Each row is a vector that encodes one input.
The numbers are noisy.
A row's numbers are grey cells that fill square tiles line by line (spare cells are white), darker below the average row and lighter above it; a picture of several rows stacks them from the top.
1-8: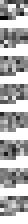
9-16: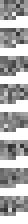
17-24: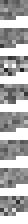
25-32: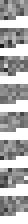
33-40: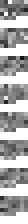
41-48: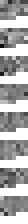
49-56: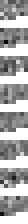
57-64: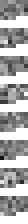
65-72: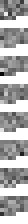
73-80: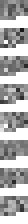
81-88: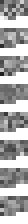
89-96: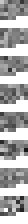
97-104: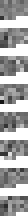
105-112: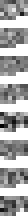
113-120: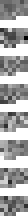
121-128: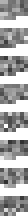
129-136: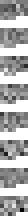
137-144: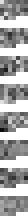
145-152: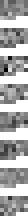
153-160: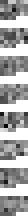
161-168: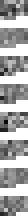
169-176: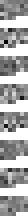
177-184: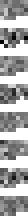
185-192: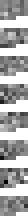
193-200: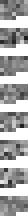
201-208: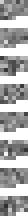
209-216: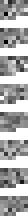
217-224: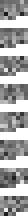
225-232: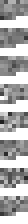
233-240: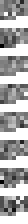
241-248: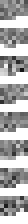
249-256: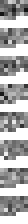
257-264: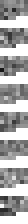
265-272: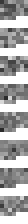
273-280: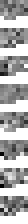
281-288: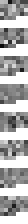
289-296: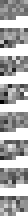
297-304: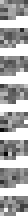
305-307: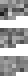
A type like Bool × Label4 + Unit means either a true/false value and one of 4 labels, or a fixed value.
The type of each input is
(Bool × Line7 + Label7) × Label9.
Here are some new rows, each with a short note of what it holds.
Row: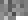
one of 9 labels, a point on a 7-point line and a true/false value
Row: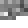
one of 9 labels, a point on a 7-point line and a true/false value
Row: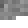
one of 7 labels and one of 9 labels
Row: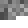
one of 9 labels, a point on a 7-point line and a true/false value
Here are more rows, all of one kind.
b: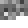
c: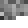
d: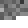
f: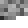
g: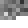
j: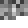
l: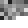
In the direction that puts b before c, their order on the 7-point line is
j, f, d, g, b, l, c.
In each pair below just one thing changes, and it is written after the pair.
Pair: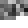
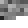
the true/false value
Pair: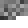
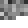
the place on the 7-point line
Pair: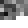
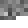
the label
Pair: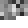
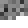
the label
